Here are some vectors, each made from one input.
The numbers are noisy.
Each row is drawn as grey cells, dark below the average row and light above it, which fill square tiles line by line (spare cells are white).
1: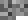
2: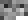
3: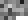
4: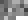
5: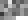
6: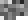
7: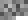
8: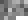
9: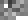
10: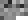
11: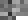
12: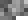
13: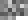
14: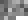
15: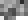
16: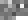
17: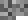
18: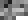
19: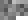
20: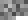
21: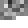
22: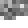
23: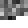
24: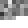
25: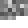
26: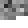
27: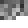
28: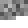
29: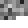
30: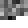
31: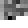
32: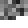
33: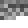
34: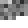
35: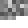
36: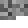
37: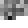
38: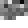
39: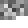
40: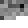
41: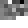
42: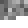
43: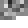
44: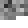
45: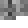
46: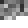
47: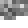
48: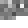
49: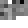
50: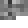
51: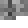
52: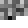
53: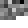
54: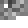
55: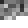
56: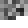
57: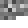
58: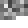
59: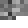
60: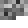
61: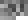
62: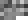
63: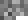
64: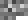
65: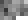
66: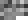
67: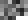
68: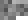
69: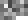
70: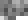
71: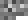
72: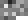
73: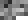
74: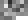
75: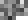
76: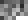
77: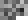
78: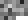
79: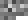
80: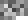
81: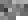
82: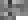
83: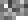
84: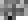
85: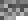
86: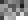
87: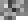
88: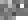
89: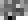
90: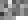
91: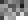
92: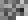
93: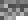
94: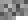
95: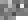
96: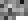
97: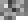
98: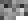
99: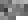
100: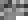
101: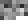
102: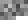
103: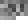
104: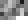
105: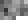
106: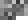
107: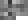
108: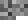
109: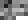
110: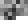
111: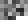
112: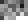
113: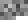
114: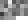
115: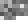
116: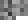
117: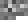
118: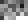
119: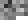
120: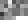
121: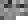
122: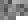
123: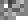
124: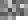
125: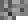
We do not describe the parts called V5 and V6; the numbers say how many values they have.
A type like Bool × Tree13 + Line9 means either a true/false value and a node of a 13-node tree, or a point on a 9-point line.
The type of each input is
(Bool × Line4 + V5) × V6.
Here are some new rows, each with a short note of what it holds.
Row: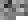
a value of V5 and a value of V6
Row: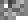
a value of V5 and a value of V6
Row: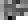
a point on a 4-point line, a true/false value and a value of V6
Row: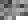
a value of V5 and a value of V6
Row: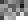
a value of V5 and a value of V6
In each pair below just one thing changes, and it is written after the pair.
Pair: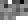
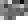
the value of V6
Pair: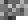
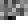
the place on the 4-point line
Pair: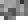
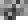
the true/false value
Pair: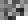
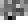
the value of V6
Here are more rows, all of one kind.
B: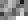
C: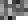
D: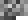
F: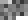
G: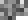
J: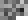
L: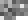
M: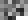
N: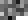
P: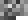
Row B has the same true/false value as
F and L.
